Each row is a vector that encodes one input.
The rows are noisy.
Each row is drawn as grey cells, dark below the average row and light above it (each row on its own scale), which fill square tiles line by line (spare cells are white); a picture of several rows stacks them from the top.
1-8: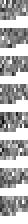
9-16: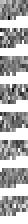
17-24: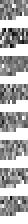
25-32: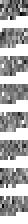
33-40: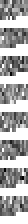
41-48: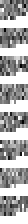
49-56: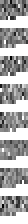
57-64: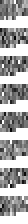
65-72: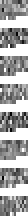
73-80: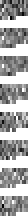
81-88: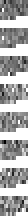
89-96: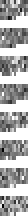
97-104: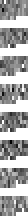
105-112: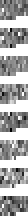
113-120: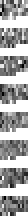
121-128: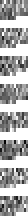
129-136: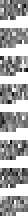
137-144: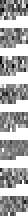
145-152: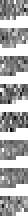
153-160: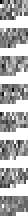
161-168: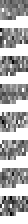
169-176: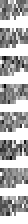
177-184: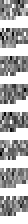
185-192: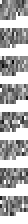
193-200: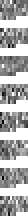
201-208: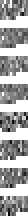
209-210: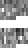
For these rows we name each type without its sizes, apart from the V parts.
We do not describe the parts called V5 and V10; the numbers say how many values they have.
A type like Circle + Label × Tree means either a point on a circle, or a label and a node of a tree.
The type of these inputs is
(Bool × Bool × Bool + V5) × V10 + Line.
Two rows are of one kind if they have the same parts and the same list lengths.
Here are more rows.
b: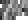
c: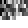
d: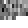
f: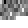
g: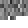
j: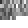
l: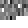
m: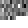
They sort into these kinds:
b, c, f, j
d
g, l, m

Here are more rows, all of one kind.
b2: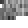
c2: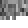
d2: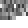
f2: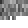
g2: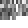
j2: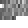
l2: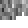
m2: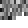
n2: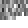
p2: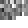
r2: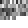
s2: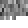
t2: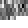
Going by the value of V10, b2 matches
g2, j2 and r2.
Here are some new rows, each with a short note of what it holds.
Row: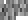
a value of V5 and a value of V10
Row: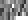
a value of V5 and a value of V10
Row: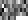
a value of V5 and a value of V10
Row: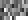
a value of V5 and a value of V10
